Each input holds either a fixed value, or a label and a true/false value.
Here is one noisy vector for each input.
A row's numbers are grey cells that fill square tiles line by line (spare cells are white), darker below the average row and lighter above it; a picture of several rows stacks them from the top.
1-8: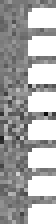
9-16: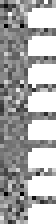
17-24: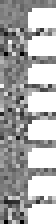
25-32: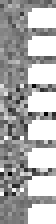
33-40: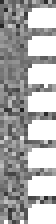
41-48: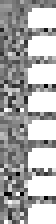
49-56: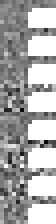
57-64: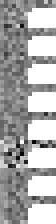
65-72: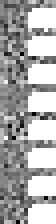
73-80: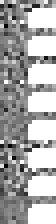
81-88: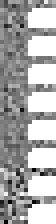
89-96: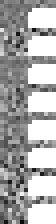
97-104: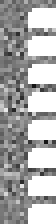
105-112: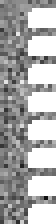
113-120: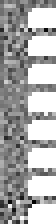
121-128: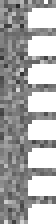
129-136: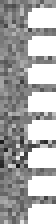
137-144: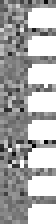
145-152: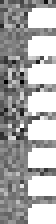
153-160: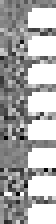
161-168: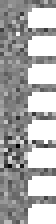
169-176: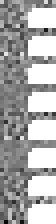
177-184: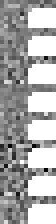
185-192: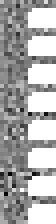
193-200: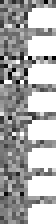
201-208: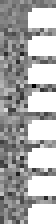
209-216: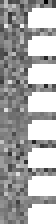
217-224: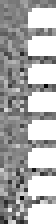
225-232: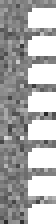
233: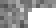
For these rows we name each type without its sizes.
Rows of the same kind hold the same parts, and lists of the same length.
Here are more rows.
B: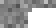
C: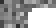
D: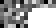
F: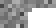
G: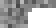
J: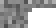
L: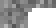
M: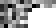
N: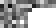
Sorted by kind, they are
B, C, D, F, G, J, L
M, N

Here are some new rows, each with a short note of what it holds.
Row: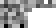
a label and a true/false value
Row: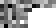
a fixed value
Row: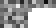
a label and a true/false value
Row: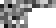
a fixed value
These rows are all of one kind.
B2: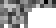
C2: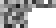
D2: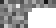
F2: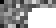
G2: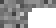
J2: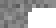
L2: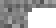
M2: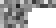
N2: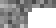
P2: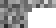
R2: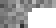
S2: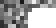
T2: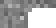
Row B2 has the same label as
D2, G2 and T2.
